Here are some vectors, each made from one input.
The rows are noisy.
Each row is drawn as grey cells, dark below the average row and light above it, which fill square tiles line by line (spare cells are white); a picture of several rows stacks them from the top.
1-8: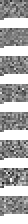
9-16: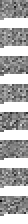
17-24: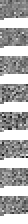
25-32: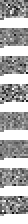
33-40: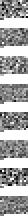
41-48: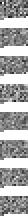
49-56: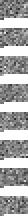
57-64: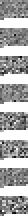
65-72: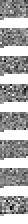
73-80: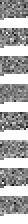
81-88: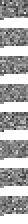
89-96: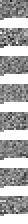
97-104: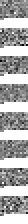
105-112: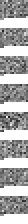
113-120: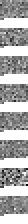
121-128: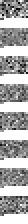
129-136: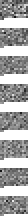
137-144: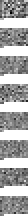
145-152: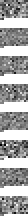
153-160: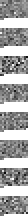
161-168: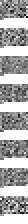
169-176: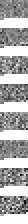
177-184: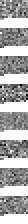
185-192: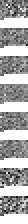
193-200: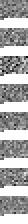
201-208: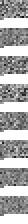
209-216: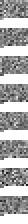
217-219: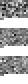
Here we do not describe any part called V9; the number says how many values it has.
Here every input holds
either a point on a 7-point line, or two values of V9, or a list of up to two points on a 6-point line.
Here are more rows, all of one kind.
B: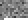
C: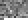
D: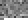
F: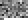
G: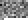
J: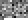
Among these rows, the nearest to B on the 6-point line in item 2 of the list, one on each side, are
D and G.
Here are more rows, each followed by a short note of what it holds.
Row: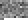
a list of two items
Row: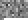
the empty list
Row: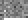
a list of one item
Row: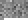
a list of one item
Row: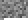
two values of V9
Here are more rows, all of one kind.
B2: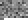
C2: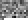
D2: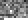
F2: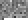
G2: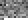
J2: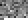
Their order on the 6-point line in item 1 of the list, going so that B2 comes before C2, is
B2, J2, D2, G2, F2, C2.
